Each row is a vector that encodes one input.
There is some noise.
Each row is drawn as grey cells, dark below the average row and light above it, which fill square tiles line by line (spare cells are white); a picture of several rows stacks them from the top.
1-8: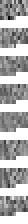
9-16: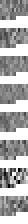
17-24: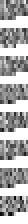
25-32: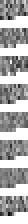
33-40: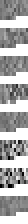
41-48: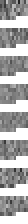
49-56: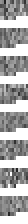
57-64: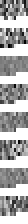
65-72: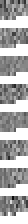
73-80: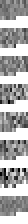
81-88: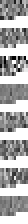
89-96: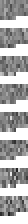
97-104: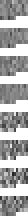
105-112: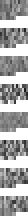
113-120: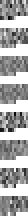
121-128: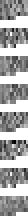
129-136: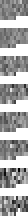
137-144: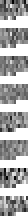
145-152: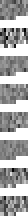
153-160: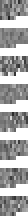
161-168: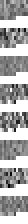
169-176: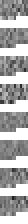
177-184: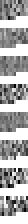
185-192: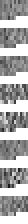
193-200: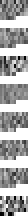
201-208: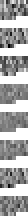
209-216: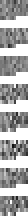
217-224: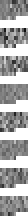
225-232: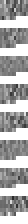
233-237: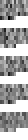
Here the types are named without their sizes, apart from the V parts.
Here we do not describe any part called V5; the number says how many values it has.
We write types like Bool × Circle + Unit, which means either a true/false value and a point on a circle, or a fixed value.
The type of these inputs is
List(Bool × (Line + V5)).
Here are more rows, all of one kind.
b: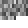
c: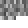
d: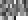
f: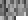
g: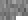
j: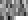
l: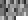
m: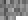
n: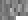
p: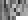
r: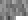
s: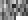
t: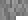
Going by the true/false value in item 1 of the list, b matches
d, f and p.
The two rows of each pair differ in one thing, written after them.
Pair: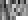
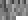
the true/false value in item 2 of the list
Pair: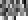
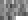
the value of V5 in item 2 of the list
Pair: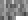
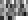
the true/false value in item 1 of the list
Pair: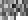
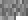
the true/false value in item 1 of the list
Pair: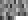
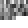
the value of V5 in item 1 of the list
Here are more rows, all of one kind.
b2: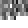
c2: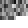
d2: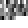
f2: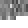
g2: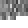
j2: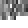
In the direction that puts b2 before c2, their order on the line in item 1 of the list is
j2, g2, b2, f2, d2, c2.
